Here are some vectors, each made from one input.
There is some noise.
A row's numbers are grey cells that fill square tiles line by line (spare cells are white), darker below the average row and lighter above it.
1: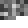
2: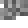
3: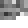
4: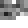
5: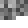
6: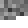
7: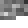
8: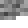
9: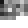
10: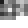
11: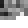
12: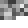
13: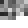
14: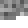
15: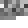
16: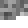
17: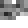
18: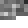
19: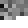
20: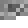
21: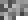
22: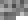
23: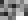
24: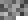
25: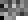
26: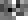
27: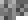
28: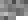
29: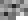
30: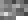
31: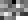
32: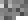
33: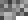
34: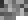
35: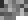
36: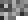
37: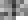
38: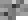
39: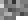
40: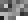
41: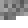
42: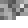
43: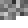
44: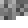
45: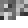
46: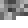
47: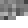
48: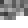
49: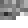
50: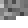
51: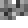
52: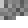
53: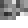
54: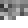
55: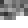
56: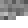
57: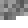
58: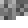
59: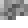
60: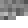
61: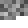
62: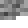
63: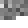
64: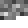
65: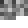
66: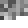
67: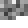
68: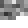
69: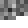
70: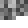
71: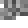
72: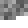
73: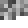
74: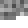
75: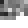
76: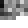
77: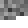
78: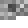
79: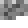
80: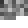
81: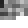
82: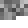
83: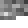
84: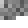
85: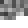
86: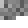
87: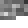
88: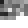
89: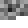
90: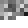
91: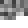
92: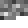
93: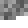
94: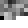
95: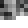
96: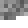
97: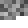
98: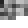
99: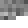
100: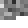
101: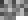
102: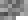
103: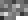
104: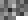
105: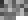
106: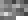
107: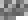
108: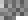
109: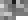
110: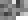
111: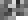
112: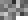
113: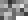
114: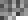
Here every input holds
a point on an 11-point line, together with either a fixed value, or a node of a 10-node tree.
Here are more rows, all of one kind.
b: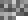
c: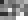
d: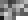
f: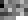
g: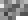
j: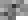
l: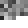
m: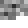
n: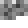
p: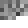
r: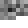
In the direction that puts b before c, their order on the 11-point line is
l, d, b, p, r, g, n, j, m, c, f.
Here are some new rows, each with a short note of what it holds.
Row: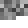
a point on an 11-point line and a node of a 10-node tree
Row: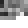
a point on an 11-point line and a node of a 10-node tree
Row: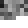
a point on an 11-point line
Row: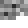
a point on an 11-point line and a node of a 10-node tree
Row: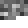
a point on an 11-point line
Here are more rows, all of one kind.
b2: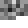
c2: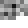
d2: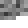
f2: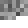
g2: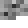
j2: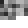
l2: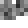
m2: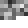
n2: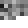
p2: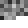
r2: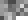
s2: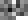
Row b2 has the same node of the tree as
g2, j2, l2 and s2.
